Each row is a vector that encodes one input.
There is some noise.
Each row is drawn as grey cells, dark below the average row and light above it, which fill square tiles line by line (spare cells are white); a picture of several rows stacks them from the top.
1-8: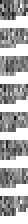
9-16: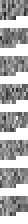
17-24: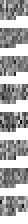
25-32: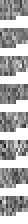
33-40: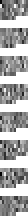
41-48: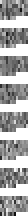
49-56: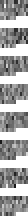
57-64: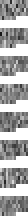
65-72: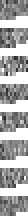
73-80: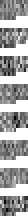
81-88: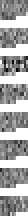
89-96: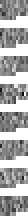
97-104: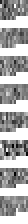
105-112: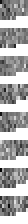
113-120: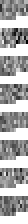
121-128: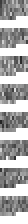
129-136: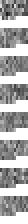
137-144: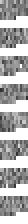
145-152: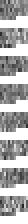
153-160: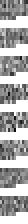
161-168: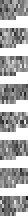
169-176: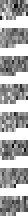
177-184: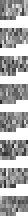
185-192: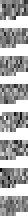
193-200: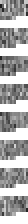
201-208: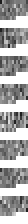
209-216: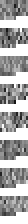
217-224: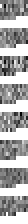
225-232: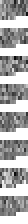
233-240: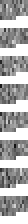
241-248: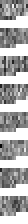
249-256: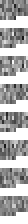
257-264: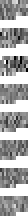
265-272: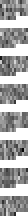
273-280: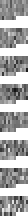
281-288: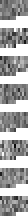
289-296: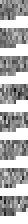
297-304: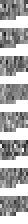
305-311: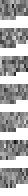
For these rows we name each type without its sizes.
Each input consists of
either a point on a circle, or a label and four true/false values, or a point on a line.
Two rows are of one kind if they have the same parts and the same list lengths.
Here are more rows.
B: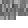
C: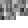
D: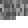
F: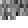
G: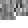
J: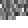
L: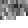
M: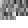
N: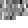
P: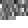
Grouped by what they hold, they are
B, C, F, G, M, N
D, J, P
L

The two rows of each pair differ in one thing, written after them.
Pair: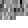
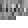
the label
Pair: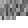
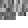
the label
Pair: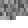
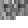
one of the four true/false values
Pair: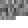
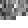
one of the four true/false values
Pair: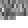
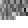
the label
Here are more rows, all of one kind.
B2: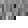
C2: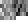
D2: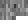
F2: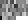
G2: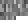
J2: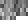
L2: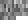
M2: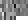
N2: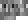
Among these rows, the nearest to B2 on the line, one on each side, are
J2 and M2.
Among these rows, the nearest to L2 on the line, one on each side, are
F2 and N2.
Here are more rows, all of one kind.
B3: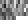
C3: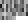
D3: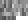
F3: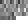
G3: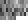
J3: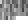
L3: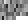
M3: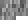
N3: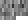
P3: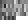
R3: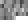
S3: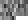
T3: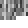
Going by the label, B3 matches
F3, L3 and T3.
